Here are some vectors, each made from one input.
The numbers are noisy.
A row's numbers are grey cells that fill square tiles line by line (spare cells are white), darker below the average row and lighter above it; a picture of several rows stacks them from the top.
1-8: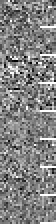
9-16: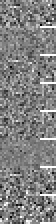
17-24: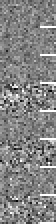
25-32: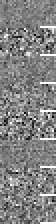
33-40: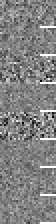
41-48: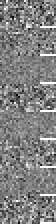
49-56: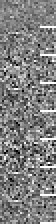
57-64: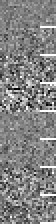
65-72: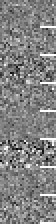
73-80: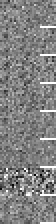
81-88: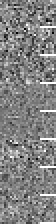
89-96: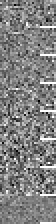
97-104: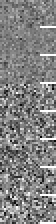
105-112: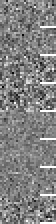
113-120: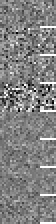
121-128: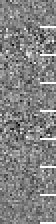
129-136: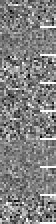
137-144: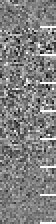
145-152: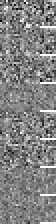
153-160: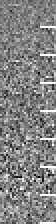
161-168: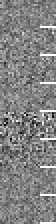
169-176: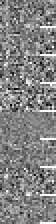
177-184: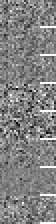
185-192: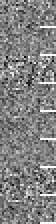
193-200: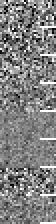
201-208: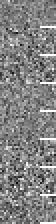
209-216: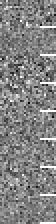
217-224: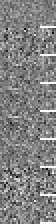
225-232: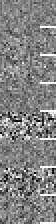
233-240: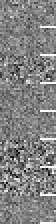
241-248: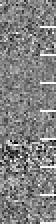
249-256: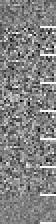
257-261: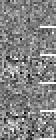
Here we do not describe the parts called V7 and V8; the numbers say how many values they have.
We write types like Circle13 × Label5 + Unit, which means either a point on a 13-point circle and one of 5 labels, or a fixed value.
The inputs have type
Bool × V8 + (Label5 + Tree10) × V7.
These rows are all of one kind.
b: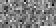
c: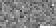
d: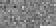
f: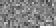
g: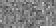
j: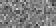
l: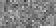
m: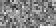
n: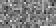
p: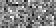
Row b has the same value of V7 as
l, m and n.
